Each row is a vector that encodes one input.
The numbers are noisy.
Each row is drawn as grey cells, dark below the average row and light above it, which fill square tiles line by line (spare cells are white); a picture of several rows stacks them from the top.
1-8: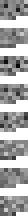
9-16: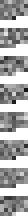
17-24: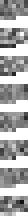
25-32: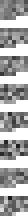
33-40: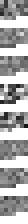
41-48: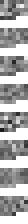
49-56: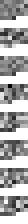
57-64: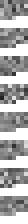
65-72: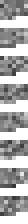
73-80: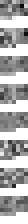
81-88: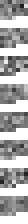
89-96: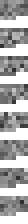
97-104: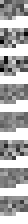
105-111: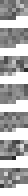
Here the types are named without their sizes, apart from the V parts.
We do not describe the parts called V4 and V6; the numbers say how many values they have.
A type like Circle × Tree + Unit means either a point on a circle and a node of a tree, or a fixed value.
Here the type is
Bool × V4 + Line + V6.
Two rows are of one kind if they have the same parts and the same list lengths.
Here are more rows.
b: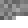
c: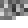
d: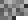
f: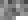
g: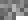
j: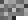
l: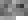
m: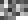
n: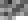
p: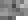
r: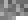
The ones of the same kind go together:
b, g
c, f, l, m, n, r
d, j, p

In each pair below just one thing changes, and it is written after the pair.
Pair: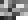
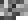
the true/false value
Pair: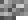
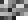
the true/false value
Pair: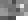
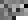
the true/false value
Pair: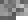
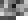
the true/false value
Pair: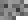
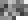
the value of V4
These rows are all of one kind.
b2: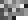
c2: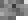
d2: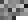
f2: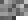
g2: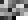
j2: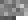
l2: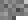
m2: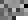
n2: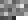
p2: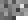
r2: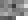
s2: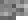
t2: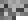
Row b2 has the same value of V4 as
c2, d2, f2 and m2.
